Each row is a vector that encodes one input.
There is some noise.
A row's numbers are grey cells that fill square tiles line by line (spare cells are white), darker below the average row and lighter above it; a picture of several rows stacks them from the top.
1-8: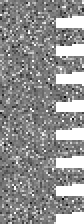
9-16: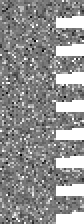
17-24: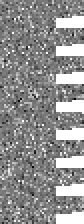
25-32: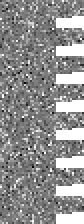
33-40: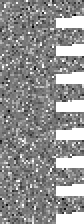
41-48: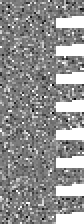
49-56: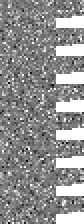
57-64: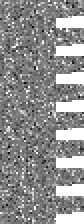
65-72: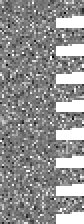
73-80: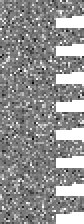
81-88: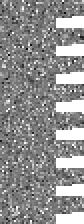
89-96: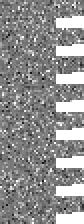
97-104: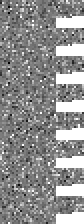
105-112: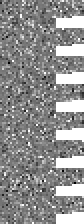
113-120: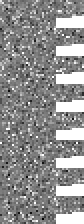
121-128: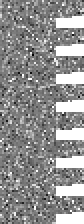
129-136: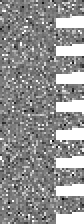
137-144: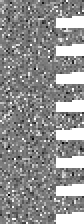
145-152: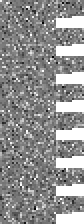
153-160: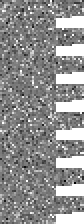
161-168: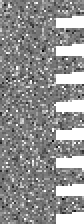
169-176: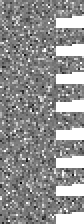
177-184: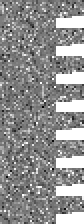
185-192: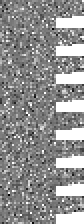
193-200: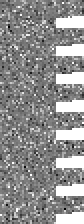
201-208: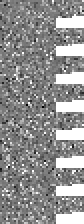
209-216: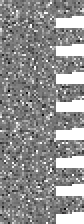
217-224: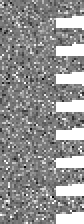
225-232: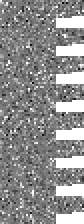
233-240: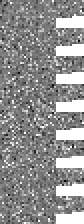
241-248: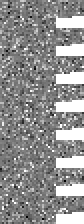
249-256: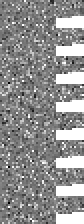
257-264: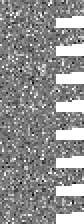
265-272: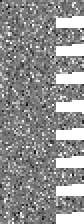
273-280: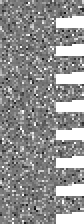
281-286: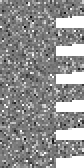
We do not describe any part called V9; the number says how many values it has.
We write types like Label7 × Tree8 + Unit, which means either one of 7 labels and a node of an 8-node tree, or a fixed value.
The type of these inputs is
Bool × Bool × Bool × (Line5 + V9) × Line12.
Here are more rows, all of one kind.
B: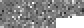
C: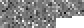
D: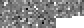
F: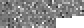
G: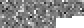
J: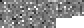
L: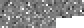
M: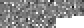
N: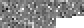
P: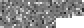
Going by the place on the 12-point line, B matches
C, D, F and N.
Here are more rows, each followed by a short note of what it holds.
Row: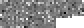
a point on a 12-point line, three true/false values and a value of V9
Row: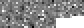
a point on a 5-point line, a point on a 12-point line and three true/false values
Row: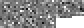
a point on a 12-point line, three true/false values and a value of V9
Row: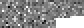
a point on a 5-point line, a point on a 12-point line and three true/false values
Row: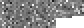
a point on a 5-point line, a point on a 12-point line and three true/false values
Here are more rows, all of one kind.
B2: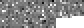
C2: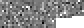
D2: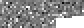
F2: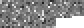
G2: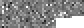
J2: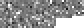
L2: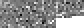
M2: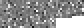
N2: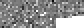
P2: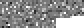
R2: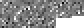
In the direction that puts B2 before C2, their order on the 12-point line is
B2, G2, F2, R2, P2, D2, J2, C2, M2, L2, N2.
